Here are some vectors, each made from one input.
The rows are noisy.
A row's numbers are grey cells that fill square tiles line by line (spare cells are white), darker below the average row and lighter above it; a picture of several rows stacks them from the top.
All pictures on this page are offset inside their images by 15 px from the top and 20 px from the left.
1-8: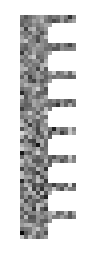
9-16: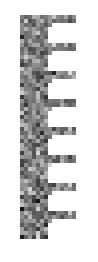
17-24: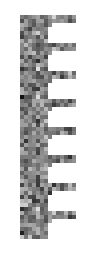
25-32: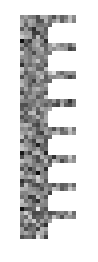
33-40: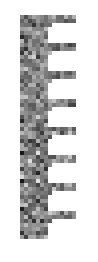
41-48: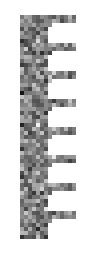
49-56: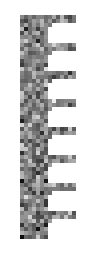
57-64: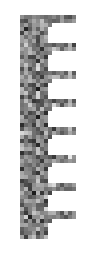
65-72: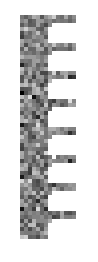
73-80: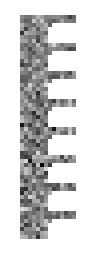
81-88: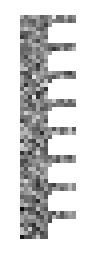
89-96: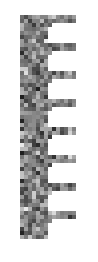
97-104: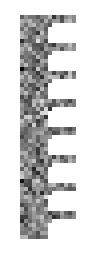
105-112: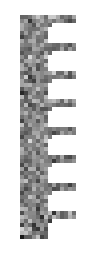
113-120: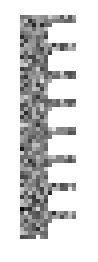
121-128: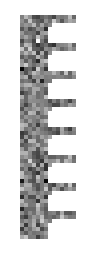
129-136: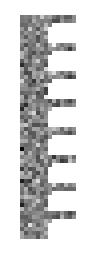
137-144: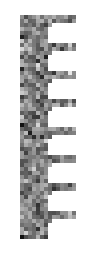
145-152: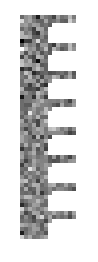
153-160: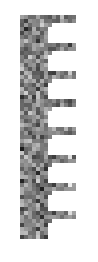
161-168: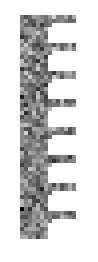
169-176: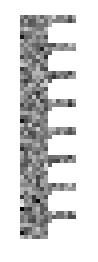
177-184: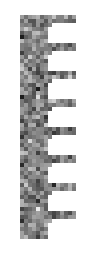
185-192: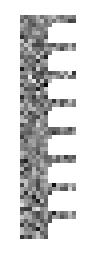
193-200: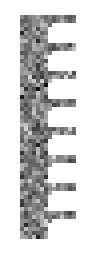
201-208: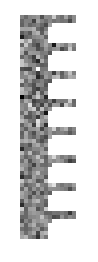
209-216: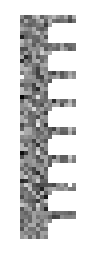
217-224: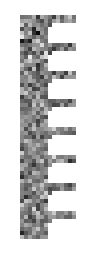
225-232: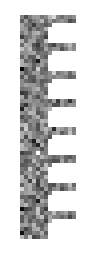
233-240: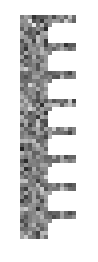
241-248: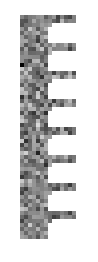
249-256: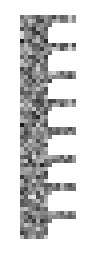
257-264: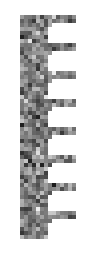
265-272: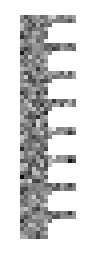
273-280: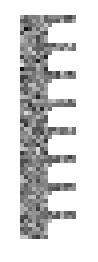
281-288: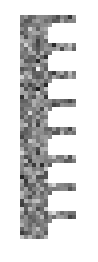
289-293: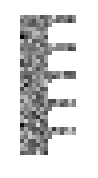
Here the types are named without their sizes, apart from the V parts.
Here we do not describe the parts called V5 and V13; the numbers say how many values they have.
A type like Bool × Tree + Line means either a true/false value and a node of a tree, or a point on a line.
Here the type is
Bool × (Line + V5) + V13.
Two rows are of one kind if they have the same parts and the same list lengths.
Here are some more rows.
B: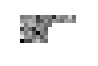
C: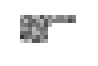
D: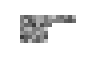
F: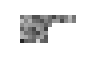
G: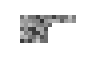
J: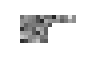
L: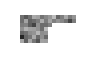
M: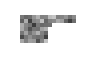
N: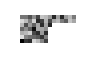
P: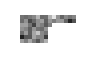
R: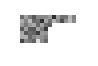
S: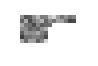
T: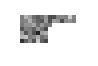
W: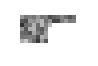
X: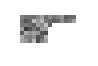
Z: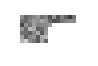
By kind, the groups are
B, F, G, J, N, R, T
C, D, L, W, Z
M, P, S, X

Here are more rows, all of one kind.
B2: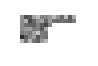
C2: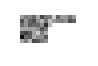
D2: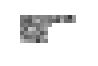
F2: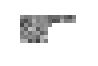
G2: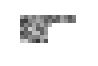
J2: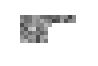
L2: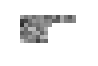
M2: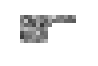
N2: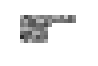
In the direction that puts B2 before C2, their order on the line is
N2, B2, J2, F2, M2, G2, L2, C2, D2.
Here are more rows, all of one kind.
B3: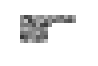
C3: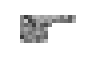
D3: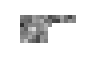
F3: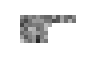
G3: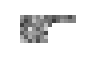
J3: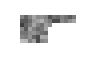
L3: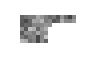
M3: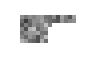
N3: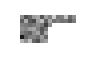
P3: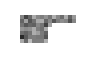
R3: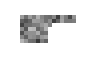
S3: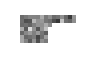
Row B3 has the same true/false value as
C3, N3 and P3.
